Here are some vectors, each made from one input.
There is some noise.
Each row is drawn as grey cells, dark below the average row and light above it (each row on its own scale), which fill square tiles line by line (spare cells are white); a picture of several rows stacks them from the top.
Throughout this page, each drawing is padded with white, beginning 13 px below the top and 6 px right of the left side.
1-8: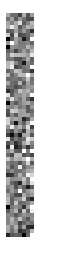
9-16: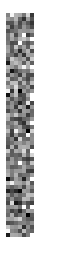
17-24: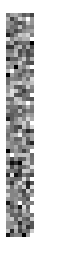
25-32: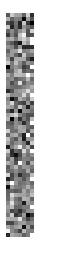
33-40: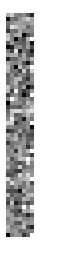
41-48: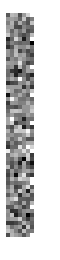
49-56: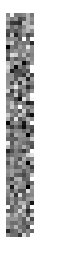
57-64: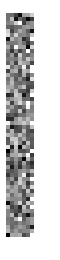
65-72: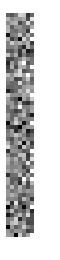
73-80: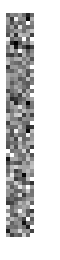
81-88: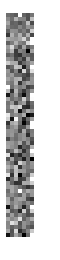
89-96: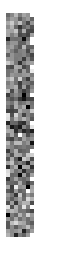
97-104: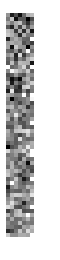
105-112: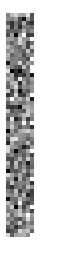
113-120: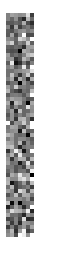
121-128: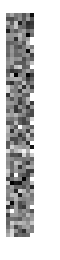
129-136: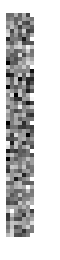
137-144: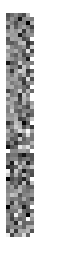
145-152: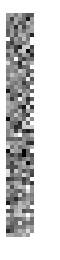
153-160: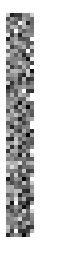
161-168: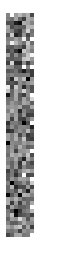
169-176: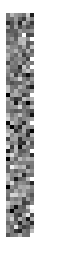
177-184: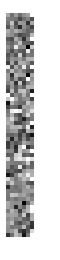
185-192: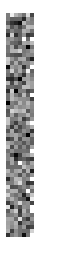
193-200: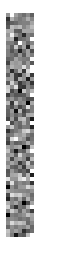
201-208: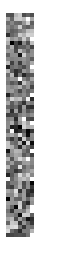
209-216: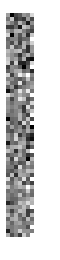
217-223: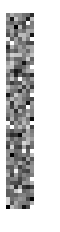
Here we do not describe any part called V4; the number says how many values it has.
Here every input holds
either a point on a 5-point circle, or a true/false value and a value of V4, or a list of up to two points on a 6-point line.
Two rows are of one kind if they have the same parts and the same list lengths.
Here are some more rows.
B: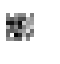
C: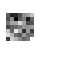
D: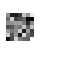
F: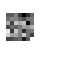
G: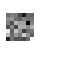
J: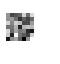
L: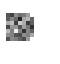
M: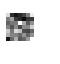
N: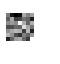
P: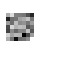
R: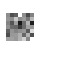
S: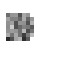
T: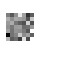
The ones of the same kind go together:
B, P
C, D, L, M, N
F, G
J, S
R, T

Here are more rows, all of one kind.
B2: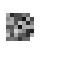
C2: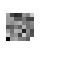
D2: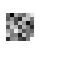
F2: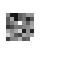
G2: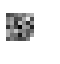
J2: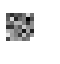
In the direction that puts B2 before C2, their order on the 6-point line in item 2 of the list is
B2, G2, F2, D2, C2, J2.
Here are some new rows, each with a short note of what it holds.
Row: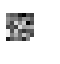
the empty list
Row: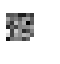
the empty list
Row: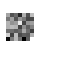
a list of one item
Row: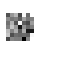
a list of one item
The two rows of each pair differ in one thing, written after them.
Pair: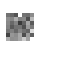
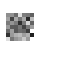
the true/false value
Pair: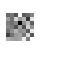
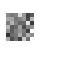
the value of V4
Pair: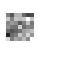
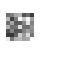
the true/false value
